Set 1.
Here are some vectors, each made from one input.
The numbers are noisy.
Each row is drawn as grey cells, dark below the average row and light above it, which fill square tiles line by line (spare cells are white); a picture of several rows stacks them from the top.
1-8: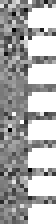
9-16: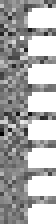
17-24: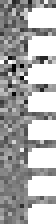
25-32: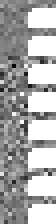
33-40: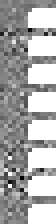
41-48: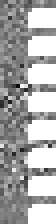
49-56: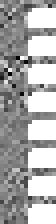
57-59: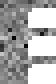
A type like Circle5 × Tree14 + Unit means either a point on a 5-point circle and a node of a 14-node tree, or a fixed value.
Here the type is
Bool × Line8.
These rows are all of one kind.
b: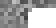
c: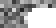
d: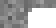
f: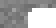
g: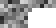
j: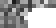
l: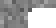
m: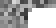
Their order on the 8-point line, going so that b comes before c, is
l, m, d, j, b, f, c, g.
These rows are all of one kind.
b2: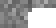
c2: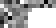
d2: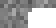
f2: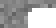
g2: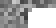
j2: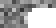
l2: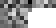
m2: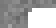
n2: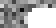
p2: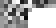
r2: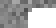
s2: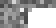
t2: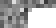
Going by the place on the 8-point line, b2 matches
f2 and l2.
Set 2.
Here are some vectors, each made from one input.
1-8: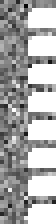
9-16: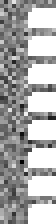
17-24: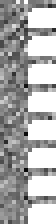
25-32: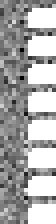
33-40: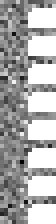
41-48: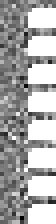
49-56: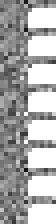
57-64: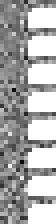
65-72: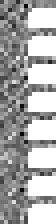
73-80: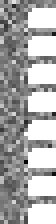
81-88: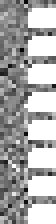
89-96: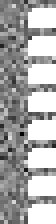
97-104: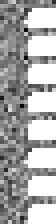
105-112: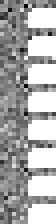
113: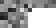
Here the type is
(Bool × Bool × Bool + Unit) × Line14.
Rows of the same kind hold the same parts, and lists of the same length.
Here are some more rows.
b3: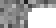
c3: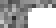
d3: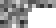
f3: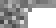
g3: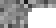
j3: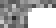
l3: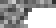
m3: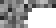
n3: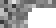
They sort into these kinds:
b3, c3, g3, j3
d3, f3, l3, m3, n3

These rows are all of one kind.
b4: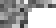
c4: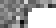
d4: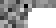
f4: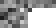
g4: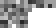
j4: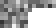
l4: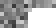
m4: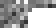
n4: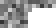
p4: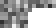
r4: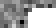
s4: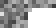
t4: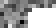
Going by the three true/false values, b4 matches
g4, j4, m4 and p4.
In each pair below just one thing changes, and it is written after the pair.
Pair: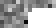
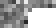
the place on the 14-point line
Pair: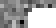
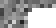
one of the three true/false values
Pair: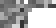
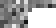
the place on the 14-point line
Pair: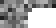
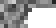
the place on the 14-point line
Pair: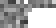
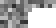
the place on the 14-point line
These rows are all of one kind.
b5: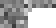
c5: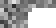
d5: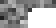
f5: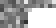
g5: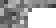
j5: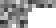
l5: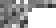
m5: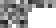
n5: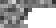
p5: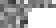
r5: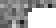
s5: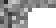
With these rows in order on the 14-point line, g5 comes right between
d5 and l5.
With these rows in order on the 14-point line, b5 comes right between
l5 and p5.
